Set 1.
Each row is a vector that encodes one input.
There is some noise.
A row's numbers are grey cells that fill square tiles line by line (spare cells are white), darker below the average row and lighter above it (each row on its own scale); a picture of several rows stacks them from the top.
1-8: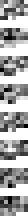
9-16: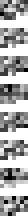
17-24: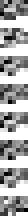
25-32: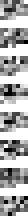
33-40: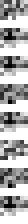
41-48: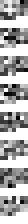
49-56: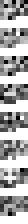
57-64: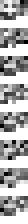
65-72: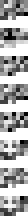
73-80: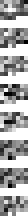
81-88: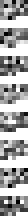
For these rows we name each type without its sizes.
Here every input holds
four true/false values.
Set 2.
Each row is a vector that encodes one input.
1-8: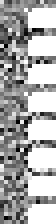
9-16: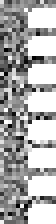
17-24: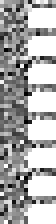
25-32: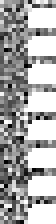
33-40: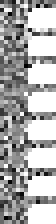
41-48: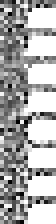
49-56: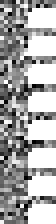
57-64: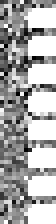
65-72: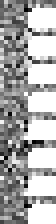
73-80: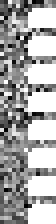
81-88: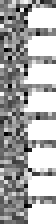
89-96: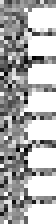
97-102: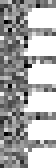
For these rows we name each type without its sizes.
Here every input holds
a label.
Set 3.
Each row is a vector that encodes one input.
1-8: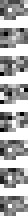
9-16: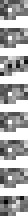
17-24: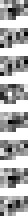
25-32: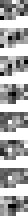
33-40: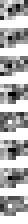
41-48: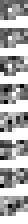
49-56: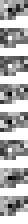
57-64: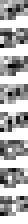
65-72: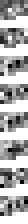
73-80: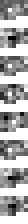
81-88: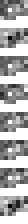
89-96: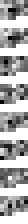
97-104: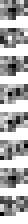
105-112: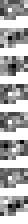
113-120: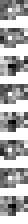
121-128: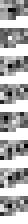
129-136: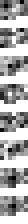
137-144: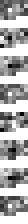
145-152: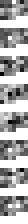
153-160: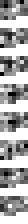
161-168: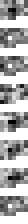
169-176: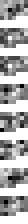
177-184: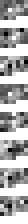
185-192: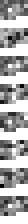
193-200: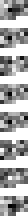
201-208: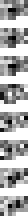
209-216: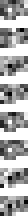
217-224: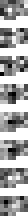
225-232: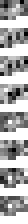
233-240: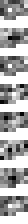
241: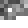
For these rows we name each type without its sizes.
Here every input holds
a point on a line.
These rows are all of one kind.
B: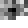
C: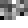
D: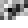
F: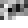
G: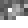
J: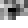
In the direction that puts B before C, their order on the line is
B, J, D, F, C, G.
